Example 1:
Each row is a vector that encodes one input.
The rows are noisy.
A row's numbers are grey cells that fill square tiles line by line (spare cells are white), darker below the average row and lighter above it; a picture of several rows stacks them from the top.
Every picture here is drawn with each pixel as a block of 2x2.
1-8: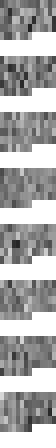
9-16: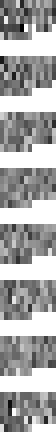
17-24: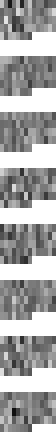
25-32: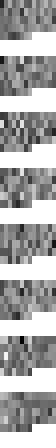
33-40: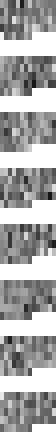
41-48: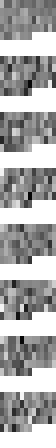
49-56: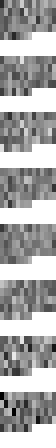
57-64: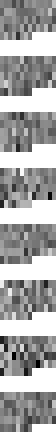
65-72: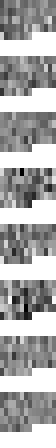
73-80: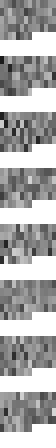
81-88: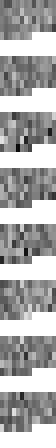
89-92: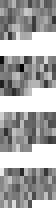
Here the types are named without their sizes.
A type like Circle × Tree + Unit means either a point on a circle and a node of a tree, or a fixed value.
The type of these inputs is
List(Line).
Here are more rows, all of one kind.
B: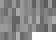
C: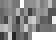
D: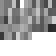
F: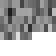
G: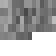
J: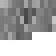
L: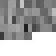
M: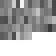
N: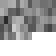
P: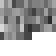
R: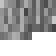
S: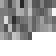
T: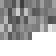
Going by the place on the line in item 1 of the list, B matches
F, M, S and T.
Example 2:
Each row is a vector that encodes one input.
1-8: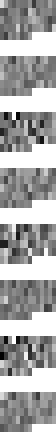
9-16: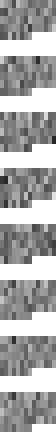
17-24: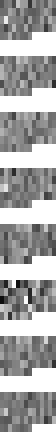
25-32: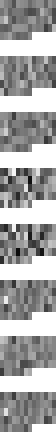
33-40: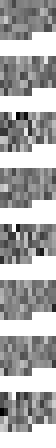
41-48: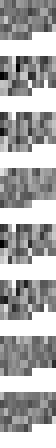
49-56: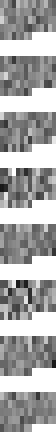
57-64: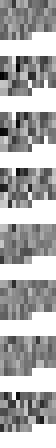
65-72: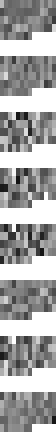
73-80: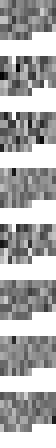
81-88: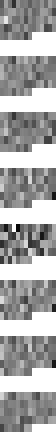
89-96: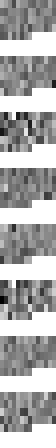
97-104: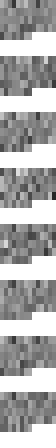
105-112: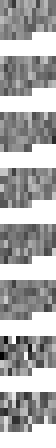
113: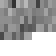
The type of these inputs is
Line4 + Line7.
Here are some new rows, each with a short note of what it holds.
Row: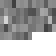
a point on a 7-point line
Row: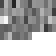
a point on a 7-point line
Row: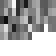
a point on a 4-point line
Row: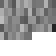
a point on a 7-point line
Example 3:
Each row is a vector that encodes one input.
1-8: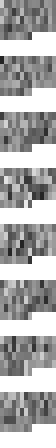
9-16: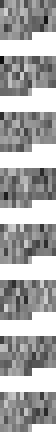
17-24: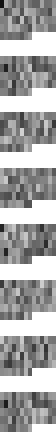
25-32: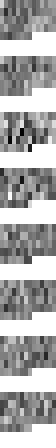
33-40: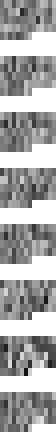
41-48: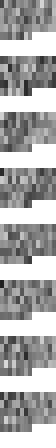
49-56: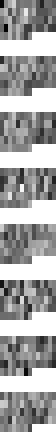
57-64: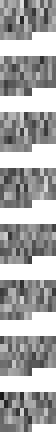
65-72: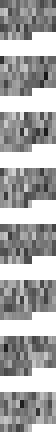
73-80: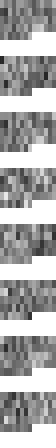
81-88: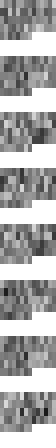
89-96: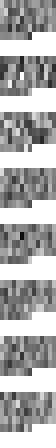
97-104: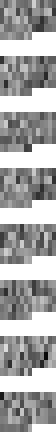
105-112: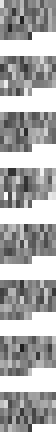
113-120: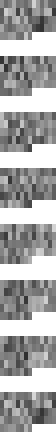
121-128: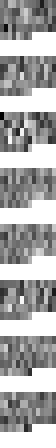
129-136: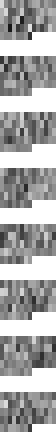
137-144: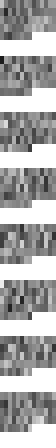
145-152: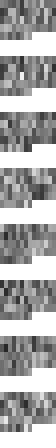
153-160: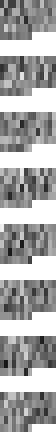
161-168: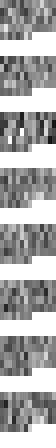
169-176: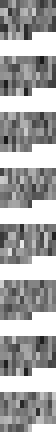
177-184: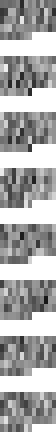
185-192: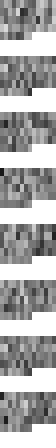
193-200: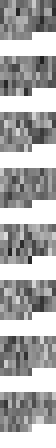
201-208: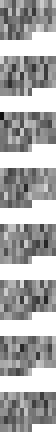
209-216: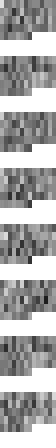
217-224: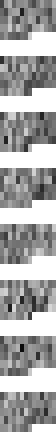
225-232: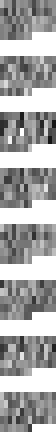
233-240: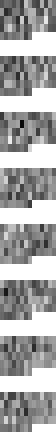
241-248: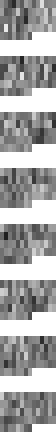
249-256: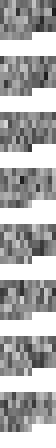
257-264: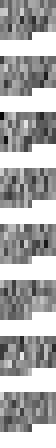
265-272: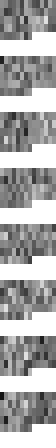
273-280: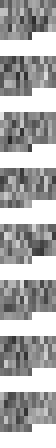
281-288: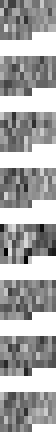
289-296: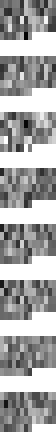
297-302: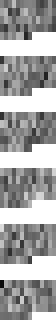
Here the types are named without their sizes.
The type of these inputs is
Bool × (Circle + Unit).
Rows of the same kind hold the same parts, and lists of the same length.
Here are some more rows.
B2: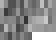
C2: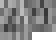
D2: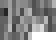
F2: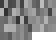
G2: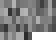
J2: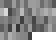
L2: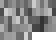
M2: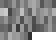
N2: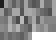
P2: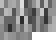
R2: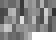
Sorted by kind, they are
B2, C2, D2, F2, G2, J2, M2, N2, P2
L2, R2

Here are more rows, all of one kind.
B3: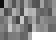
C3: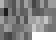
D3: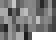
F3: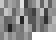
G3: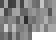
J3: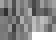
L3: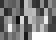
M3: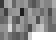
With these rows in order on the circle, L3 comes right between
D3 and G3.
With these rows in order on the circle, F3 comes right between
J3 and M3.
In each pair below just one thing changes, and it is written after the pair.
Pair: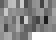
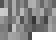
the place on the circle
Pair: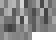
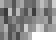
the true/false value
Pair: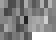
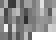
the place on the circle
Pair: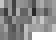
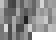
the place on the circle
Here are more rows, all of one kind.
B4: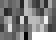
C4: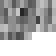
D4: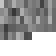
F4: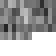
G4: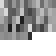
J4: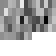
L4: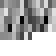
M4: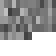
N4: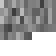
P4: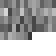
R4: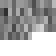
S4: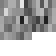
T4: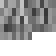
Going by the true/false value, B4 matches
C4 and R4.
